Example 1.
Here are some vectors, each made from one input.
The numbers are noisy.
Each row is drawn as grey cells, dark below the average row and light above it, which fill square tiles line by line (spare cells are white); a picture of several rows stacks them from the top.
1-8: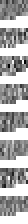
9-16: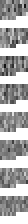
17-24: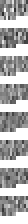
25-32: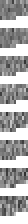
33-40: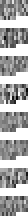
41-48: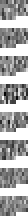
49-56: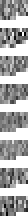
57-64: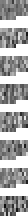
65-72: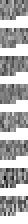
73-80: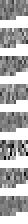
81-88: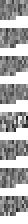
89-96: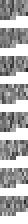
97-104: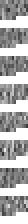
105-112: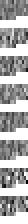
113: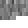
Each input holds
three true/false values.
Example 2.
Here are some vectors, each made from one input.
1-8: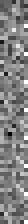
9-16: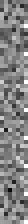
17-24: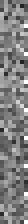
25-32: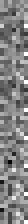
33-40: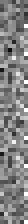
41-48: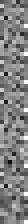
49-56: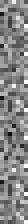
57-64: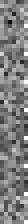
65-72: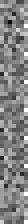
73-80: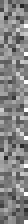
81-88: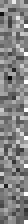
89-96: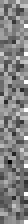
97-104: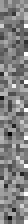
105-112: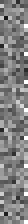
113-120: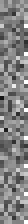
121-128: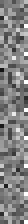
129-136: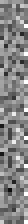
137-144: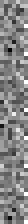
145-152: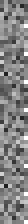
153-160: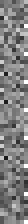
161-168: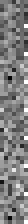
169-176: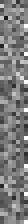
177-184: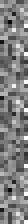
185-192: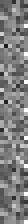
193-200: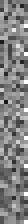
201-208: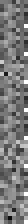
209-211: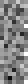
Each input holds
a point on a 10-point circle.
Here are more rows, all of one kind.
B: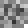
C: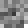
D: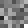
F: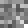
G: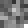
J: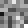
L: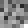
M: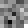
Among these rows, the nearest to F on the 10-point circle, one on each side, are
B and J.
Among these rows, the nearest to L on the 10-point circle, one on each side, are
G and M.
